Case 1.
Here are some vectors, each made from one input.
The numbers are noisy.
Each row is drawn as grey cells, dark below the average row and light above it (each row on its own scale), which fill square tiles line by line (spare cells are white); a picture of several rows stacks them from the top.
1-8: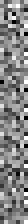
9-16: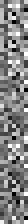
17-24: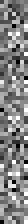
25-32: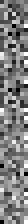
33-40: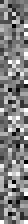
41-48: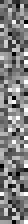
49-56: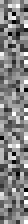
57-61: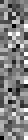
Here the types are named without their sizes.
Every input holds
a point on a circle.
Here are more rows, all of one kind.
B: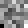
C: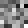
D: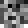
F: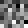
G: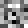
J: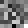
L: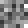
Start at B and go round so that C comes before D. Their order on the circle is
B, G, C, F, D, J, L.
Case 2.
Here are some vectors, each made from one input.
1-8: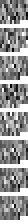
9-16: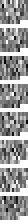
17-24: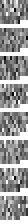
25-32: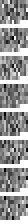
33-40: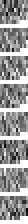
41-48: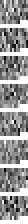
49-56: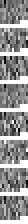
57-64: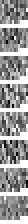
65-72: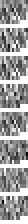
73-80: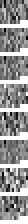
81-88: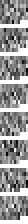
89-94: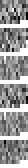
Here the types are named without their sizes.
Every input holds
a point on a circle.
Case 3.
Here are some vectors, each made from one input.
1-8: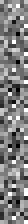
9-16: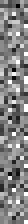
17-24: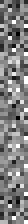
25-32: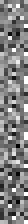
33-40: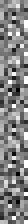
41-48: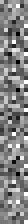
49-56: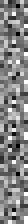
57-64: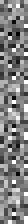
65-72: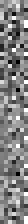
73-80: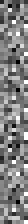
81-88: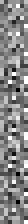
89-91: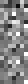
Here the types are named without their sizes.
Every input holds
a point on a line.
